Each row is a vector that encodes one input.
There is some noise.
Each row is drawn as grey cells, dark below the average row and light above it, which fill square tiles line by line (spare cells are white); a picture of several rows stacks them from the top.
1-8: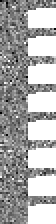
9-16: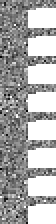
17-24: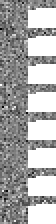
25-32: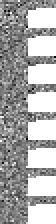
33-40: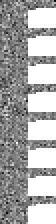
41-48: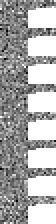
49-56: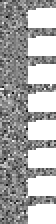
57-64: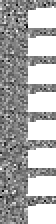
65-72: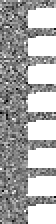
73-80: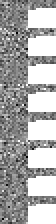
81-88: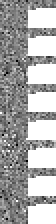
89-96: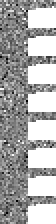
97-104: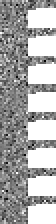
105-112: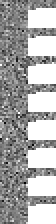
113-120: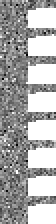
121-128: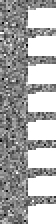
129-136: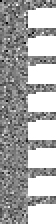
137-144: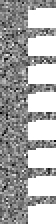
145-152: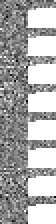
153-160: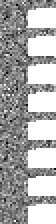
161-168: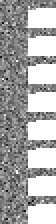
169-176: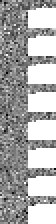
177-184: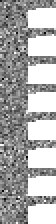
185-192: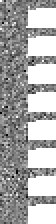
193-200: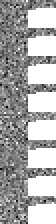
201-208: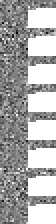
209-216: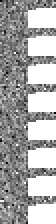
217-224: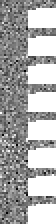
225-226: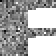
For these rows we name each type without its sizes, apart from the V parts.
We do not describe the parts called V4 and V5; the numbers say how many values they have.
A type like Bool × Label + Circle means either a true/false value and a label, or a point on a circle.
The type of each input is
(Circle + Unit) × (Tree + V4) + Label × V5.
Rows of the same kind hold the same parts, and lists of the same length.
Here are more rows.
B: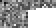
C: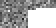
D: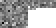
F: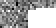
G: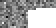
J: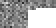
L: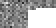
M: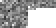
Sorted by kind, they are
B
C, G
D, M
F
J, L

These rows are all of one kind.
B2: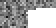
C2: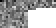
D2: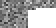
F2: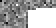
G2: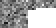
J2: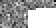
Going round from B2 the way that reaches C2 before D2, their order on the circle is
B2, C2, J2, F2, D2, G2.
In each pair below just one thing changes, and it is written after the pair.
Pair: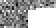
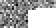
the label
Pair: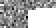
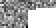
the label
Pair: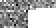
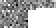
the label
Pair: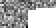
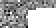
the value of V5
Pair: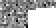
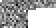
the value of V5
